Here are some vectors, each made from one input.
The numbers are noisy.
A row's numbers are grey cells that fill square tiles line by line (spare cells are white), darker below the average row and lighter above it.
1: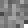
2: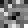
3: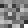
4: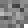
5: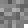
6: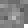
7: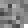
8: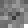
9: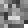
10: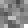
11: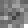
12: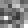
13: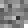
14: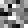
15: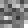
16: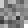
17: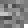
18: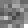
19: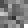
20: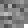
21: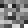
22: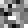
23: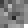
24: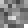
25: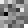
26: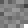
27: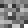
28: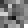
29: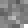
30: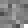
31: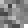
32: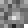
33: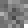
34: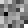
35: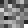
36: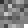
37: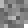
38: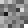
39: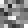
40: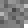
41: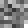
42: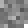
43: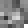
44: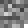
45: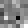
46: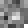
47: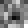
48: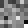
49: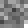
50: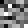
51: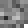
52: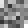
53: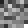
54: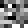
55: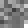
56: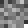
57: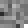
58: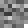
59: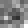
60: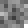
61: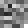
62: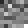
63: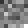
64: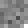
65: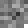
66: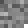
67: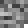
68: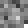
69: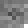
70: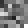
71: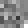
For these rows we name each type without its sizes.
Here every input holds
a list of points on a line.
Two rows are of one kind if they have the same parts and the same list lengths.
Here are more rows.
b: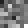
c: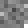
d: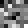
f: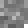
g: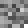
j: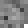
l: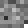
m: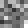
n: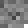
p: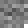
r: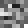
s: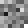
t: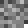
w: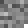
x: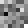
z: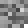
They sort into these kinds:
b, c, d, m, n, p
f, j, l, r, t, w
g, s, x, z

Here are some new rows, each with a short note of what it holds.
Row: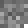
a list of one item
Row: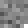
a list of two items
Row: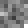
a list of one item
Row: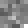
a list of two items
